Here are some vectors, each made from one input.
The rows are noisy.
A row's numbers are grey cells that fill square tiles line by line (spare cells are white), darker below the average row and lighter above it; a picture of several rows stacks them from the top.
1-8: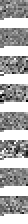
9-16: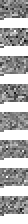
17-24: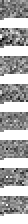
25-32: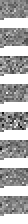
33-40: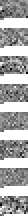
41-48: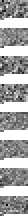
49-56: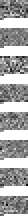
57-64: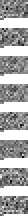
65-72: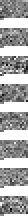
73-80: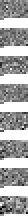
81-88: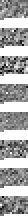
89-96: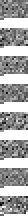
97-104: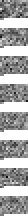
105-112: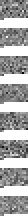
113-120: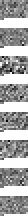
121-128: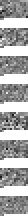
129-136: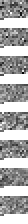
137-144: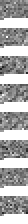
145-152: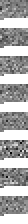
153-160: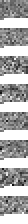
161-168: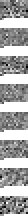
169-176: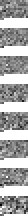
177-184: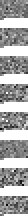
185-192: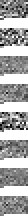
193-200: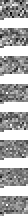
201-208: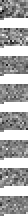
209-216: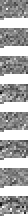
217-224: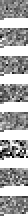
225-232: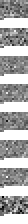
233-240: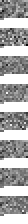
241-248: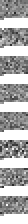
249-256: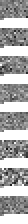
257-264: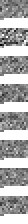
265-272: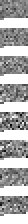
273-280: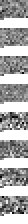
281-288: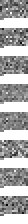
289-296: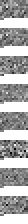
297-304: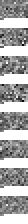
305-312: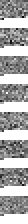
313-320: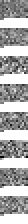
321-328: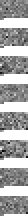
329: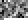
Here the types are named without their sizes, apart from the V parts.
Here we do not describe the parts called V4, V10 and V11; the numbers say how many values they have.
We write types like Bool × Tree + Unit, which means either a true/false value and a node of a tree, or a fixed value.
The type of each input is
(Bool × V11 + V10) × V4 + List(Circle).
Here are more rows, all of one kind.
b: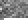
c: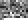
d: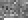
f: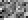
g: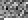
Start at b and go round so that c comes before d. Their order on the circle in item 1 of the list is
b, c, f, g, d.
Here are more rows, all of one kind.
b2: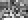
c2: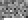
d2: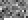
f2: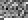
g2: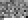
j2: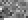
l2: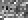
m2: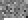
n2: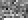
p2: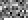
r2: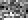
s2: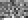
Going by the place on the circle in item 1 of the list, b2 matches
c2, r2 and s2.
